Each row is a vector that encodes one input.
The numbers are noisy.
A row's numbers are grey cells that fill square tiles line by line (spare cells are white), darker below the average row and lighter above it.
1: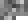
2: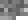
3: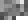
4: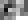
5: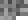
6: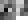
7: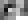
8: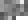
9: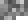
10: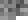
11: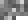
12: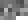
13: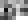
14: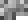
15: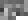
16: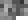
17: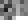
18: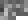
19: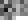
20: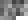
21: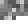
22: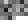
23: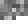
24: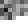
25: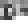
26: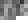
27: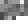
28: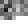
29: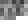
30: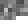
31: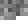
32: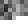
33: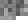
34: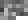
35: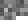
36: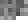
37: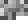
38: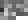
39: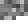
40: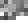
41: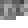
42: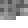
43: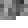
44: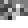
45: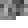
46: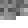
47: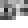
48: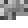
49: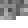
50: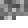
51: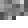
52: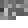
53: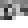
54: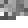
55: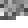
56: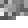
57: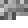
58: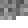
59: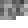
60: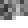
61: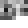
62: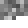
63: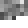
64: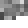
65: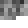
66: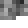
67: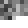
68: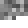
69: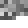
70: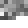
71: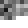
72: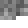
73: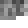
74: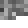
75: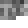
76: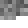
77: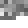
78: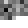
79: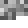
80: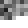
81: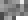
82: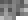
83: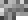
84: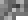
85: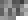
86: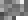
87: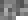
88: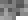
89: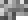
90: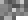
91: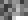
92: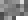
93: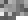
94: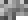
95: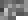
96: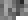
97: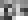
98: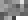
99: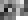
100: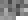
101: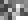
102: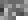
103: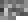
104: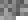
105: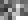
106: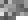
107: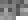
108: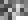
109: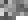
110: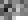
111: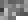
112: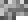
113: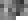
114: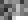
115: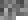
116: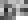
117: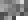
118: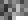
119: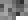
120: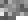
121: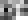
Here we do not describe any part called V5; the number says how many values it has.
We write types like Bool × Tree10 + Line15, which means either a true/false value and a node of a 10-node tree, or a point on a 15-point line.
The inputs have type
Bool × (Line4 + V5).
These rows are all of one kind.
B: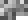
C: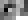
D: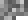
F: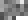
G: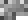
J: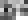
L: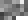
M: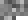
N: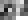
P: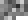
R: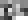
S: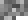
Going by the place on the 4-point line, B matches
G and J.
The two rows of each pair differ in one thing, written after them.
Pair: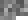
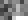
the true/false value
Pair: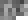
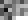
the true/false value
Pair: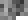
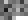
the true/false value
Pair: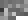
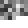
the true/false value
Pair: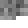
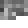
the value of V5
